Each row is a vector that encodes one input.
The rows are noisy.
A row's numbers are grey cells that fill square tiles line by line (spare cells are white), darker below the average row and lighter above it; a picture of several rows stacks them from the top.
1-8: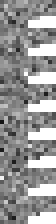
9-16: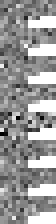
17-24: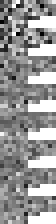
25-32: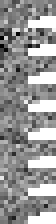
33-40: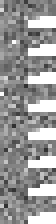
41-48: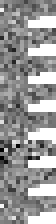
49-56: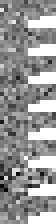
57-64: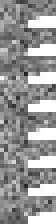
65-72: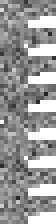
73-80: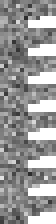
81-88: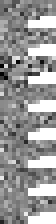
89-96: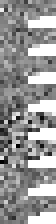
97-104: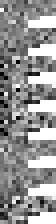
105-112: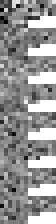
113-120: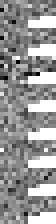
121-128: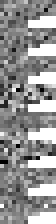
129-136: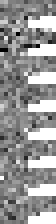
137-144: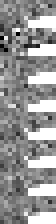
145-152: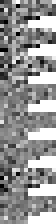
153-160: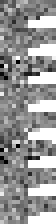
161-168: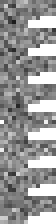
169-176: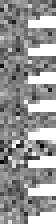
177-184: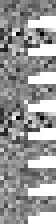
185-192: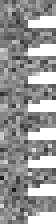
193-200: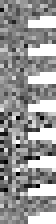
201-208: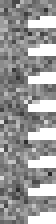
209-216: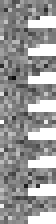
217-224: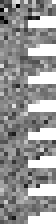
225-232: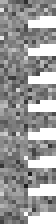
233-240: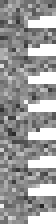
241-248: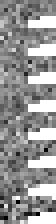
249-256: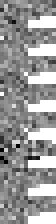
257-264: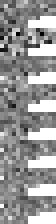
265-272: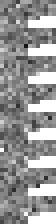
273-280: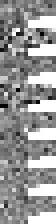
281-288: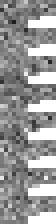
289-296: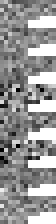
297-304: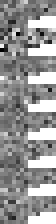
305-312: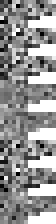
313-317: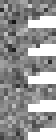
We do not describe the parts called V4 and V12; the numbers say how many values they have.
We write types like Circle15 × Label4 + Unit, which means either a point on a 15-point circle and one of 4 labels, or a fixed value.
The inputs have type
(Line7 + V12) × (Line8 + V4) + Line11.
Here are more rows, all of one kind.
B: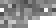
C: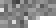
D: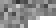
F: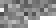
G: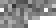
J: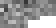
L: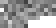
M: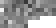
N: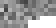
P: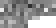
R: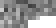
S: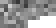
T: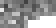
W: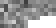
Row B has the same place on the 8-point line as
F, J, T and W.
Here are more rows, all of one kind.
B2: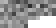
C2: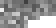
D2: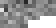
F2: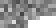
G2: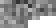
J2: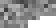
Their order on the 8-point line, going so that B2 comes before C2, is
G2, F2, B2, D2, C2, J2.
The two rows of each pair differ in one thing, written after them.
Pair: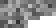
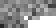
the place on the 7-point line
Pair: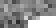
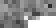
the place on the 8-point line
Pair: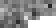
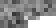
the place on the 8-point line
